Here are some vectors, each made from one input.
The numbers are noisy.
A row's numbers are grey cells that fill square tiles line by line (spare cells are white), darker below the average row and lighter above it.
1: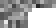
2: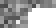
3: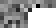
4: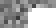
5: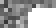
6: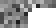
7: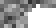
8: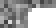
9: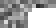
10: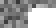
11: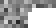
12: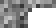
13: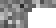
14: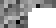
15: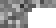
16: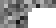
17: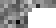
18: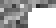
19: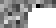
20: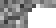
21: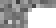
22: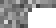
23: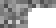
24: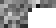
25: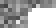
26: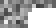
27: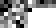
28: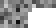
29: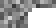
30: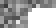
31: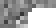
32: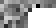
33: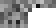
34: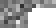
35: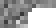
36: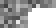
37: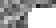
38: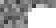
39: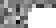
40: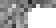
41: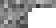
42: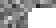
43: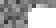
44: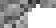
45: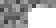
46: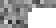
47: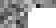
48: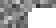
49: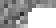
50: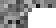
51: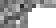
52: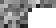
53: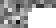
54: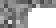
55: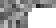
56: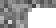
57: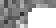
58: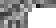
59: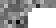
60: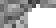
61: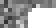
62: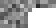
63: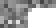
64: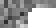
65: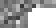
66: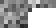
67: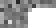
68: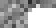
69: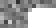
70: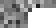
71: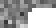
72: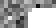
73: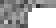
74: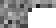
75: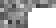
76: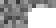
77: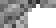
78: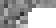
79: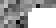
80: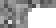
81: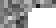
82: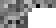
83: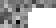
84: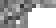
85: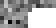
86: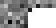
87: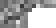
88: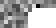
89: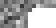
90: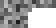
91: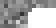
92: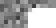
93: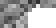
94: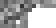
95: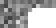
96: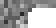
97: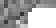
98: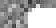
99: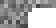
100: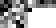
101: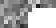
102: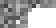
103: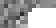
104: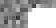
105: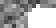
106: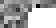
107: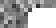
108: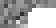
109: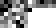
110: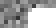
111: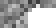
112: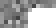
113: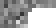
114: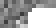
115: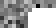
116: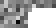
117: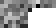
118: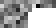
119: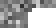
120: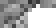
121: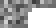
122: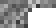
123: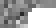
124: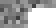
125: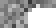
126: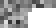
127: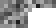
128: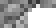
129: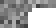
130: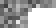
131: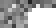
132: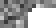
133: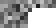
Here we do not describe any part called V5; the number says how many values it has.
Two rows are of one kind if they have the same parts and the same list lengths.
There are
3 kinds of row.
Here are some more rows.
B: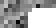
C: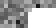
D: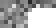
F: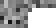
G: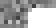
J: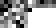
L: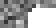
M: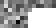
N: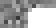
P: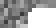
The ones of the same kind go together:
B, C, F, M
D, G, L, N, P
J

